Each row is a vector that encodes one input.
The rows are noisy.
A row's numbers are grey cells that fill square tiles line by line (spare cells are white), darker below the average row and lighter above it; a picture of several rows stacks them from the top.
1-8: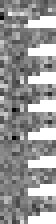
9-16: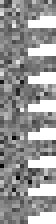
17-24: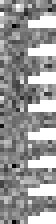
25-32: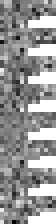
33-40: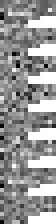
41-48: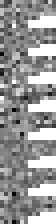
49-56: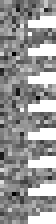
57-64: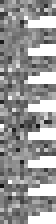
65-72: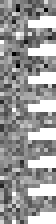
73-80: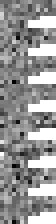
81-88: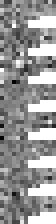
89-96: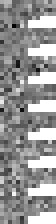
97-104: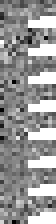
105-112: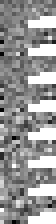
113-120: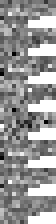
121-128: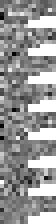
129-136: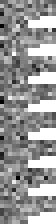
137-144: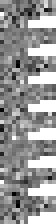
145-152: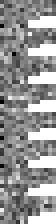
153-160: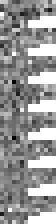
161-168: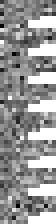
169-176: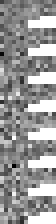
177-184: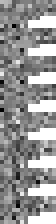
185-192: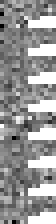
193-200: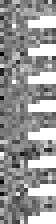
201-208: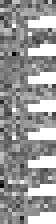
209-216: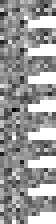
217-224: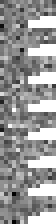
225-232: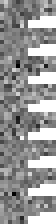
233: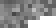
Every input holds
a point on an 8-point line, together with either a point on an 8-point line, or a node of a 9-node tree.
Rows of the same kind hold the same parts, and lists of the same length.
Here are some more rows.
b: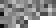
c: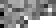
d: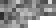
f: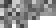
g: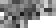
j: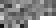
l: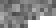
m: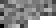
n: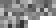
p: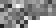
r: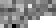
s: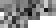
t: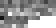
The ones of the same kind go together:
b, c, d, f, j, l, m, n, p, t
g, r, s

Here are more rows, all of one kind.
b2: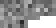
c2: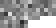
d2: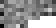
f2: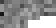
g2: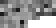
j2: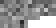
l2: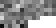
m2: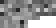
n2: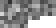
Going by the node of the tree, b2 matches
g2, j2 and m2.
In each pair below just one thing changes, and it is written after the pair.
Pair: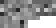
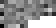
the node of the tree
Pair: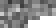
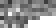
the node of the tree
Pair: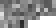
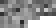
the place on the 8-point line
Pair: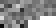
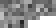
the node of the tree
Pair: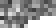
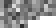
the node of the tree
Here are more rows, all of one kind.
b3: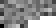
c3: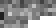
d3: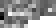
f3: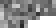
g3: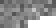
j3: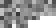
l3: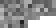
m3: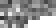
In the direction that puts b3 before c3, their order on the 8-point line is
f3, m3, j3, l3, g3, b3, c3, d3.
